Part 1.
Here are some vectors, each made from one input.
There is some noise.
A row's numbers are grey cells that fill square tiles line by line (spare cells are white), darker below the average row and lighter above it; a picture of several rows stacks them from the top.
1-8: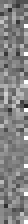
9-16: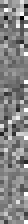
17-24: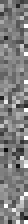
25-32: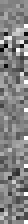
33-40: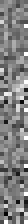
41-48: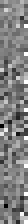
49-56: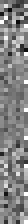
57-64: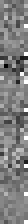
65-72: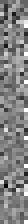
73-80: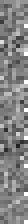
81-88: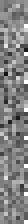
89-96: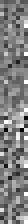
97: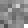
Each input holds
a list of up to two points on a 5-point circle.
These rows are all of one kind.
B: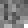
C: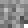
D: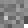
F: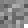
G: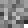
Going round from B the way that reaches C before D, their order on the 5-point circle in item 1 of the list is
B, F, C, G, D.
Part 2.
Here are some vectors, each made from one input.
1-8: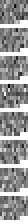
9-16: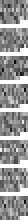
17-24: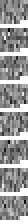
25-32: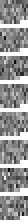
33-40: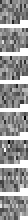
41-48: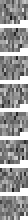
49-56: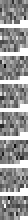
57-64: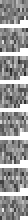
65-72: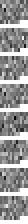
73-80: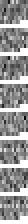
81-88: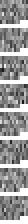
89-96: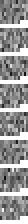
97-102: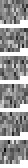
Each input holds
either one of 12 labels, or a point on each of two 5-point lines.
